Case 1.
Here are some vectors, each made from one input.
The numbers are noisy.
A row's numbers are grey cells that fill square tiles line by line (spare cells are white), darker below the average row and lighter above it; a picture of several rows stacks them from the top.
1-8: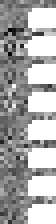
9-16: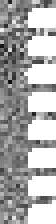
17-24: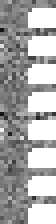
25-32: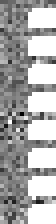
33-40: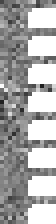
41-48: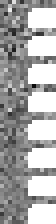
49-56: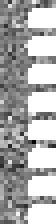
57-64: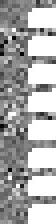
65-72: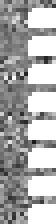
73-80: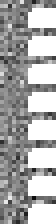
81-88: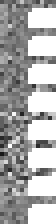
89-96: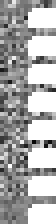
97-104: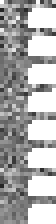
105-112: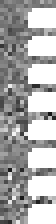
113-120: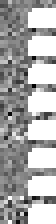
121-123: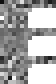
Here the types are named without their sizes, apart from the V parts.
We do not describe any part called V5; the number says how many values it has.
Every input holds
either a label and three true/false values, or a value of V5.
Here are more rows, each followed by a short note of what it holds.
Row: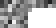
a value of V5
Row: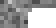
a label and three true/false values
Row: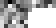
a value of V5
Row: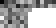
a label and three true/false values
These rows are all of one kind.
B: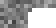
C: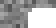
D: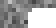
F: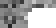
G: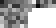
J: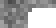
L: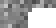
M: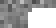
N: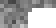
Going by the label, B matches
G and L.
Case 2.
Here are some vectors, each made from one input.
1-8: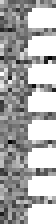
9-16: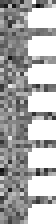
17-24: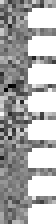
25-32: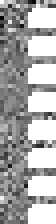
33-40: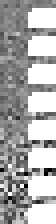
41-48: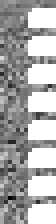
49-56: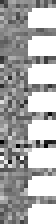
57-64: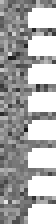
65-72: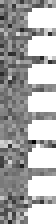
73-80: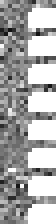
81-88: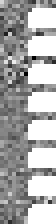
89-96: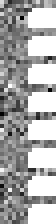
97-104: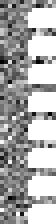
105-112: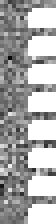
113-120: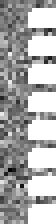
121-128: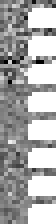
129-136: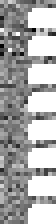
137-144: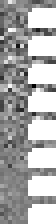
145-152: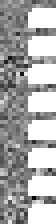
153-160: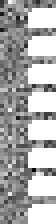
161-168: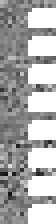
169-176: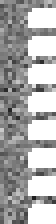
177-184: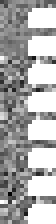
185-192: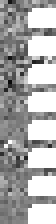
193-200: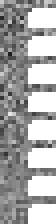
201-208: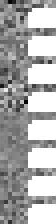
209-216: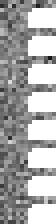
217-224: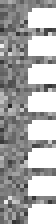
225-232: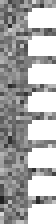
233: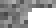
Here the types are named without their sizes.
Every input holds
a label, a node of a tree and a true/false value.
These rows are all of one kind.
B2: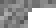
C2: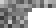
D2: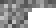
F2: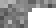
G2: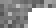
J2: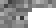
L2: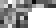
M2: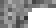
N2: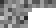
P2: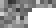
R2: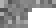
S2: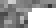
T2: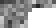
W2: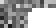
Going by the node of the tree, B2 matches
G2, M2 and N2.
